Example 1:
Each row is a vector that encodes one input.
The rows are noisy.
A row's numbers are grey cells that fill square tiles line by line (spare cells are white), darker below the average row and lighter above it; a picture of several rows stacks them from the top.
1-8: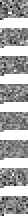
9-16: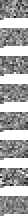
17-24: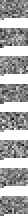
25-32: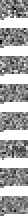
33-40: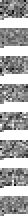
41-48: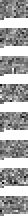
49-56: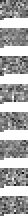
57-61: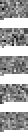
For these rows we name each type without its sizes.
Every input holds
a node of a tree.
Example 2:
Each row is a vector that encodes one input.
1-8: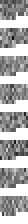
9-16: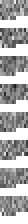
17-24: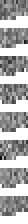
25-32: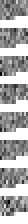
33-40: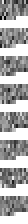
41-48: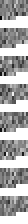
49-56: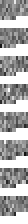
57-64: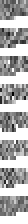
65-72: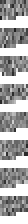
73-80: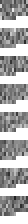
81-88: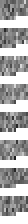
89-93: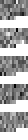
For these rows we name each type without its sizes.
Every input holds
three true/false values.
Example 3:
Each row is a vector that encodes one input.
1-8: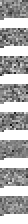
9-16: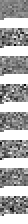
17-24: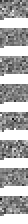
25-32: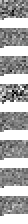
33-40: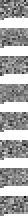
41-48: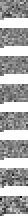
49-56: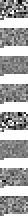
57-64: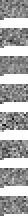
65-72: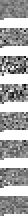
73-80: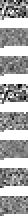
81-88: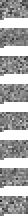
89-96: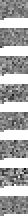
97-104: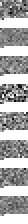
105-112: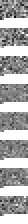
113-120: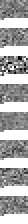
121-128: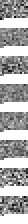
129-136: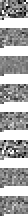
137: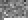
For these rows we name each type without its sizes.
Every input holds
either a fixed value, or a node of a tree.
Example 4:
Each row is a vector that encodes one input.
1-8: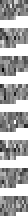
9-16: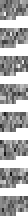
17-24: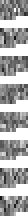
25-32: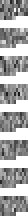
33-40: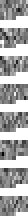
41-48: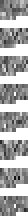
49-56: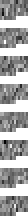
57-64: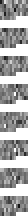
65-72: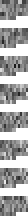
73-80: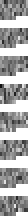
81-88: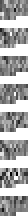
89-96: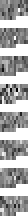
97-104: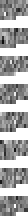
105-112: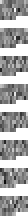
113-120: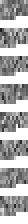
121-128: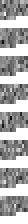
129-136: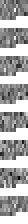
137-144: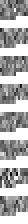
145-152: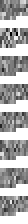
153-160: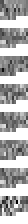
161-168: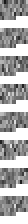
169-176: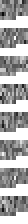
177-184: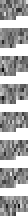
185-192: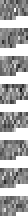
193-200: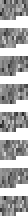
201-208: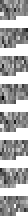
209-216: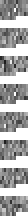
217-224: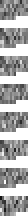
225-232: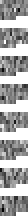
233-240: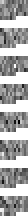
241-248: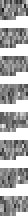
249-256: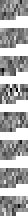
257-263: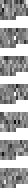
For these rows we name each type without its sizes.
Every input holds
either a point on a circle, or a fixed value.
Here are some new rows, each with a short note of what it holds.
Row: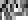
a fixed value
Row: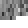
a point on a circle
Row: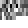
a fixed value
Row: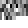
a fixed value
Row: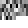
a fixed value
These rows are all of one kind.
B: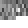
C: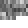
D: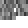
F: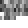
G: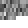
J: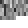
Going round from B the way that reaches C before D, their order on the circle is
B, J, F, C, G, D.
